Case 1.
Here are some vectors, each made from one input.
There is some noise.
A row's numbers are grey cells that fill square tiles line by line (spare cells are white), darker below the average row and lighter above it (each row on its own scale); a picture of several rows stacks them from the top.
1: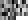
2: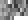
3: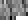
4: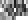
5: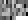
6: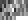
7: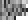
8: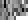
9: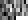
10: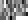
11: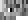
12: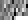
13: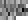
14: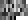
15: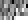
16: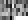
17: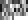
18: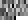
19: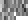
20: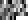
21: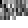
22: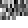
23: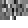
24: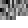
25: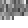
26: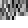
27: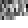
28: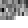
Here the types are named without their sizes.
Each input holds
a point on a line.
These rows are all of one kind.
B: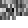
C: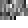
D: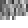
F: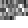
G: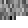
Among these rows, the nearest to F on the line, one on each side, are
D and G.
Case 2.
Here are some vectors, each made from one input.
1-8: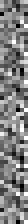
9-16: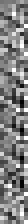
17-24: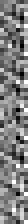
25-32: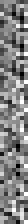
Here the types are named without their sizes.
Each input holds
a point on a line.
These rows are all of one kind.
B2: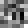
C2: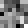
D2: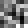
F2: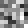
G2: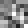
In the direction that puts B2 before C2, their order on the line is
D2, B2, C2, G2, F2.
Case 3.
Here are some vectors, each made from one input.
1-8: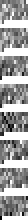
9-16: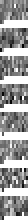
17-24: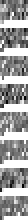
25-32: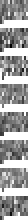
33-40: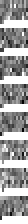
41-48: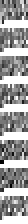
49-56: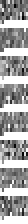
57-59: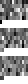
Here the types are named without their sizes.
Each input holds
a point on a line.
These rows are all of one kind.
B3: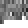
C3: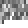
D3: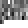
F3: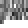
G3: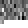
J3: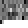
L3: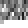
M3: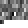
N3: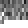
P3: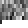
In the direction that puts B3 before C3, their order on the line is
F3, B3, C3, M3, N3, J3, P3, L3, G3, D3.
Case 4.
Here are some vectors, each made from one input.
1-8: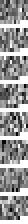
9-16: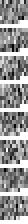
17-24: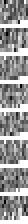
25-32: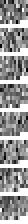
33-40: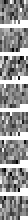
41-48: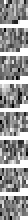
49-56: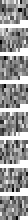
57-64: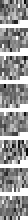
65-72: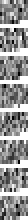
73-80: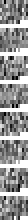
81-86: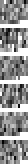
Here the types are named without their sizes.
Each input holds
a label.
